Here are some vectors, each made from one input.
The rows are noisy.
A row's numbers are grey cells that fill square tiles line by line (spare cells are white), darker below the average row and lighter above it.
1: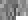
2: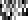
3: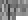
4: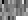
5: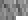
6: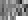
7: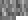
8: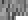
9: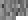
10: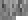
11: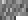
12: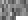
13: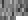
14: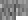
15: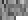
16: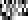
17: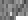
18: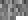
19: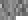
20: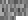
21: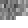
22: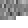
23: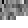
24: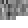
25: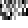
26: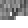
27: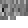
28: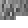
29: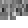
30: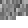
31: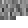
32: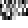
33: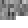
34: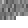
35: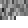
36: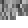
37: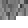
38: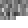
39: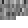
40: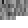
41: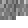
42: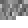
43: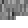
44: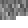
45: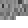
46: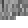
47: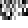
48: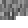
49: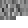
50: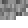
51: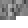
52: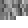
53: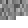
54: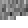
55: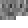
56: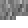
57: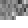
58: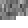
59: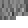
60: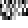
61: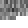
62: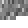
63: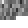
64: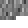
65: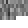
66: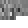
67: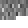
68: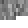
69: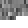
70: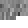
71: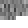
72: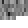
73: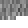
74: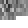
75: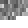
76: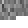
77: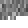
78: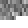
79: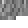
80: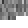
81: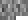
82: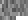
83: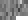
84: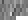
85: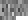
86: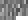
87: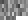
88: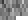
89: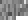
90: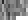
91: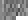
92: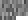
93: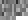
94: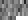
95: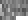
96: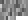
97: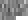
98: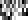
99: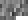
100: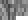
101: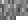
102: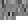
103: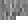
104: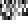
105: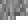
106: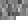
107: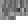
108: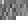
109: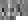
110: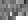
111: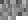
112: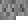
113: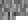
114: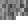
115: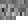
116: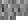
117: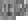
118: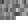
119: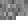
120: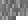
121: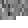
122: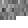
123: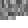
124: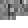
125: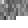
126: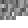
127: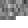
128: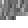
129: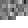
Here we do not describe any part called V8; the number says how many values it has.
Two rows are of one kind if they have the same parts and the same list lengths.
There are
2 kinds of row.
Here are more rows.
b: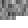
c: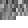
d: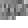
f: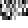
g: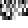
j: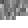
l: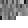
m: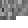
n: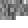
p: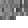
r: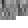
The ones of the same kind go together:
b, c, d, j, l, m, n, p, r
f, g

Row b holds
a point on a 3-point line, a point on a 5-point line, a true/false value and a value of V8.
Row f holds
a fixed value.
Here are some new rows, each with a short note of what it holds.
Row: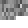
a point on a 3-point line, a point on a 5-point line, a true/false value and a value of V8
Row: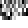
a fixed value
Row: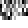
a fixed value
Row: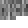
a point on a 3-point line, a point on a 5-point line, a true/false value and a value of V8
